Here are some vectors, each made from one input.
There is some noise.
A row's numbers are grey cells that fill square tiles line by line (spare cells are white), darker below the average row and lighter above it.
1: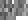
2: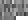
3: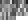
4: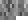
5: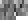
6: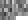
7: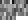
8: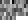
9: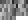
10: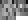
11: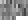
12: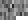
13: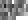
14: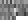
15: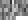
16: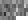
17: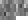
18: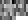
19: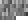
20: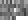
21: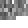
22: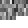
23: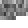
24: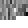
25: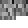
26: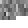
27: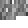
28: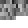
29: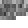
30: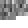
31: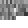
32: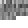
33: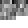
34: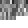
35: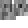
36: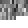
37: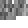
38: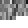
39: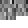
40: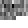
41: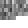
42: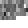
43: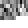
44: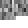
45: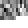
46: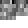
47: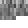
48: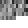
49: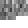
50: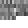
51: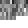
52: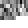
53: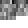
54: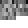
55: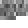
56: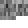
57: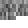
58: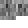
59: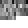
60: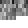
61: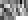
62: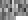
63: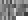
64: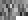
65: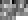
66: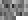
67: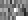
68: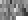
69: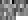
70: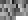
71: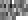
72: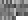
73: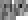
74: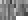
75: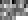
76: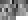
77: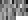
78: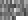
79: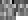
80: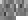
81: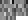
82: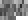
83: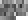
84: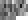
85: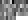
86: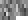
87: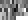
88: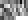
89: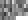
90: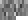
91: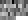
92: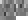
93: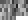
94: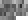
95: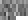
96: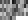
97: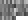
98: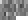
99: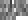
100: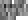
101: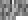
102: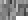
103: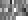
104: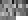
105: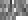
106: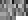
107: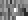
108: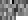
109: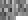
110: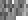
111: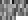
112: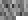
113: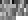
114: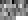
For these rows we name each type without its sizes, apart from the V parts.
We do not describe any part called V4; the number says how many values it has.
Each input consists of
either three true/false values and a value of V4, or a list of points on a circle.
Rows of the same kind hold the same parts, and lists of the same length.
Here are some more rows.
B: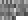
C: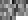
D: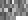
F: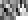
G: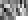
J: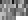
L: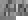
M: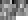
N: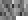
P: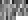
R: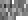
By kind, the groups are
B, N
C, J, M, P
D, R
F, G
L

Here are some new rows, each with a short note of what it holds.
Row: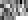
the empty list
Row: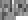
a list of one item
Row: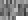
a list of three items
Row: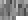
a list of two items
